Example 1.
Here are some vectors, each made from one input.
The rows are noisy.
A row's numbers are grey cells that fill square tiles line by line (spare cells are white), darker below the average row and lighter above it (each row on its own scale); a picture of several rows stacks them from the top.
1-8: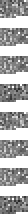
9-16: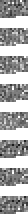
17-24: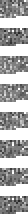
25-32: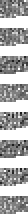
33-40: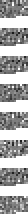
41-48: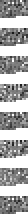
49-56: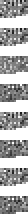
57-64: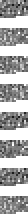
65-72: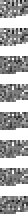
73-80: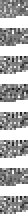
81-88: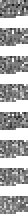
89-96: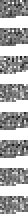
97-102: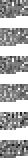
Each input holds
a point on a 6-point line.
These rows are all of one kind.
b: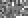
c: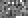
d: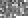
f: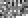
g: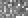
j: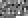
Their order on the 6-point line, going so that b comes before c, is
d, b, c, j, f, g.
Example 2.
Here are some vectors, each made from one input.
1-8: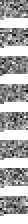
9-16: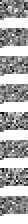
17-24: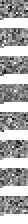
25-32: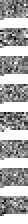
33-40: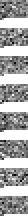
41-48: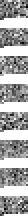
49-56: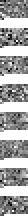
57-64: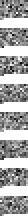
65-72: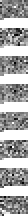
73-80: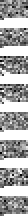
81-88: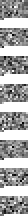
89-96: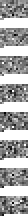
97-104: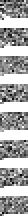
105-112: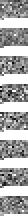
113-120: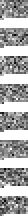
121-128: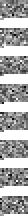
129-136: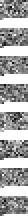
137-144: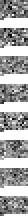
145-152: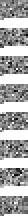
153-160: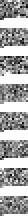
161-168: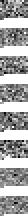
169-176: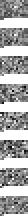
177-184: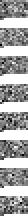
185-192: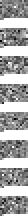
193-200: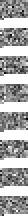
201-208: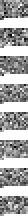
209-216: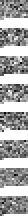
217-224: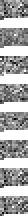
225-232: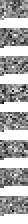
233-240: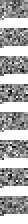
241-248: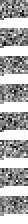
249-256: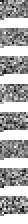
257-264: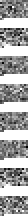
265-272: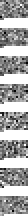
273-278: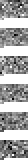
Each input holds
one of 10 labels.
